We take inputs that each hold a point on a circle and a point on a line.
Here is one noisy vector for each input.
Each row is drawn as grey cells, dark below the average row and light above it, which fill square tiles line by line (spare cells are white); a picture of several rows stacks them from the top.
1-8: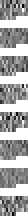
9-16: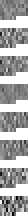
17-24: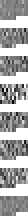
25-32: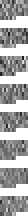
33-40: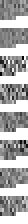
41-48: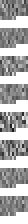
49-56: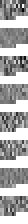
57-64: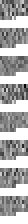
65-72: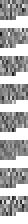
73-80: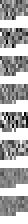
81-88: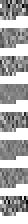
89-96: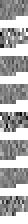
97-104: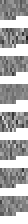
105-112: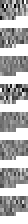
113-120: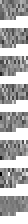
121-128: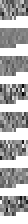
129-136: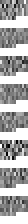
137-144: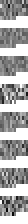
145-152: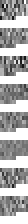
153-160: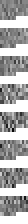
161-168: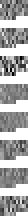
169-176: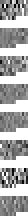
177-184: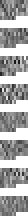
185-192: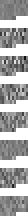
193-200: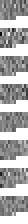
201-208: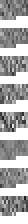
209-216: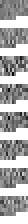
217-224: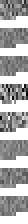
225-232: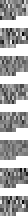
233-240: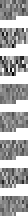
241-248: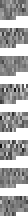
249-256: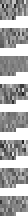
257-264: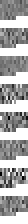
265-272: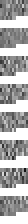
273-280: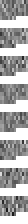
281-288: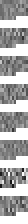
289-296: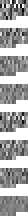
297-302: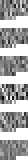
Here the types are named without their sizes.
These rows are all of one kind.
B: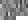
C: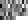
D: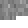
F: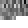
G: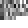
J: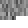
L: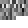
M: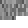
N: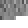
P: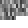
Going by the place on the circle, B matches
D, G and M.
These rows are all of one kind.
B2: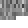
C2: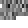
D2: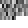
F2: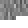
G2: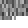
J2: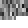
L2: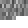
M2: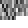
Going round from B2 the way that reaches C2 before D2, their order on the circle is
B2, F2, C2, L2, M2, G2, J2, D2.
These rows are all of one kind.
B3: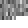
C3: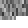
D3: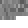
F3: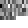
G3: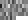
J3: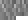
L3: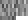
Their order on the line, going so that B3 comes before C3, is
L3, B3, F3, J3, G3, C3, D3.
